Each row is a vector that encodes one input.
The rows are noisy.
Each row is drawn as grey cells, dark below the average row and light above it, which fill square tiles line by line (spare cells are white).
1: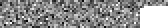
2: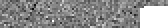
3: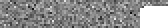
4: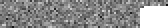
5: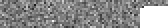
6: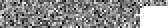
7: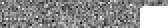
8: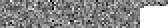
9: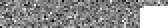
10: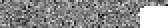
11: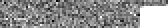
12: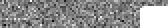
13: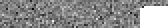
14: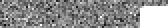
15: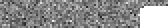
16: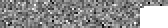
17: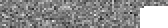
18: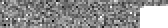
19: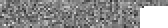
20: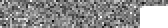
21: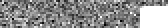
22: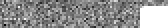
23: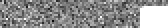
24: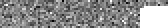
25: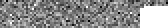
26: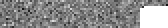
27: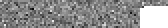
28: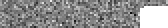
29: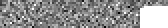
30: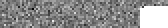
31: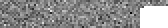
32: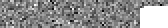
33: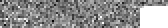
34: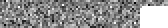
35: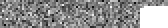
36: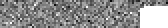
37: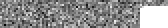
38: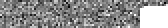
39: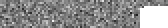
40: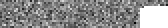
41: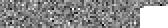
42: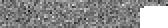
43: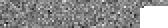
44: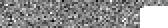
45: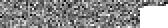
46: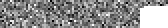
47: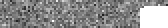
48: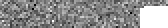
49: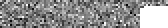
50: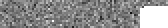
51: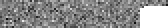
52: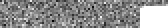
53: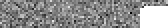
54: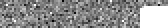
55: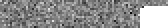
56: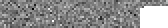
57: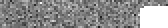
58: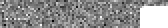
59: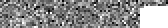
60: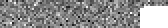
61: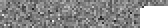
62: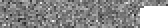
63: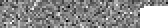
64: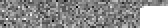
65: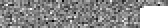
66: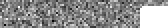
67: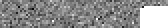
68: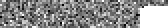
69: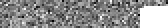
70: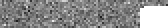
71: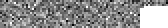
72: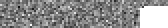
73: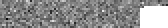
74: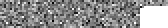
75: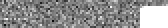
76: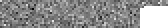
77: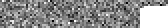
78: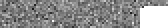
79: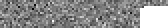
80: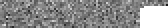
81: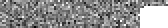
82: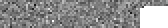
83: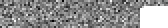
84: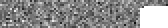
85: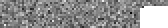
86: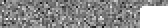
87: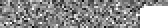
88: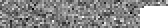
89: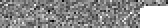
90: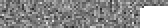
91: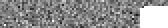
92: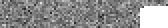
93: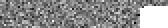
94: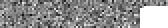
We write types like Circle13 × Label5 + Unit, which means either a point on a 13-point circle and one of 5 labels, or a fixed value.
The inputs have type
Bool × (Label5 + Line5).
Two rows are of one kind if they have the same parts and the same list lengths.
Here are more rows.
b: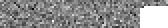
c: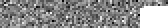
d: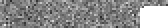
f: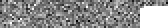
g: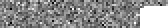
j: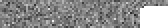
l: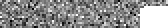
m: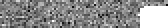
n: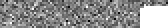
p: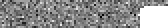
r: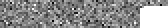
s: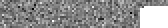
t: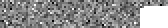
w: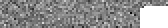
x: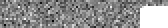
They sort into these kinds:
b, d, j, l, m, p, s, w
c, f, g, n, r, t, x

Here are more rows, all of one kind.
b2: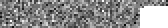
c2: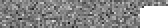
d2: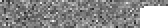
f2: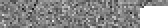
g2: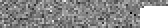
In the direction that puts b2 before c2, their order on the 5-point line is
b2, d2, c2, f2, g2.
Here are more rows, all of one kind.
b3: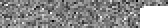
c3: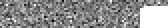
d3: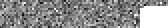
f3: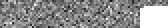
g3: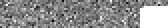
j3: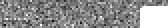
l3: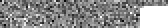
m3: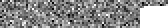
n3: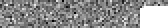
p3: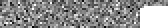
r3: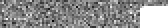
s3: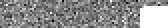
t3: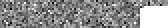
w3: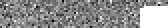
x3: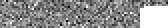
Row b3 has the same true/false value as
j3, m3, n3 and x3.
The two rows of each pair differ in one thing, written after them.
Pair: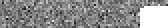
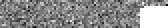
the true/false value
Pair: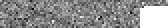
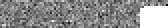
the place on the 5-point line
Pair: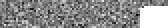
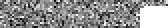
the true/false value
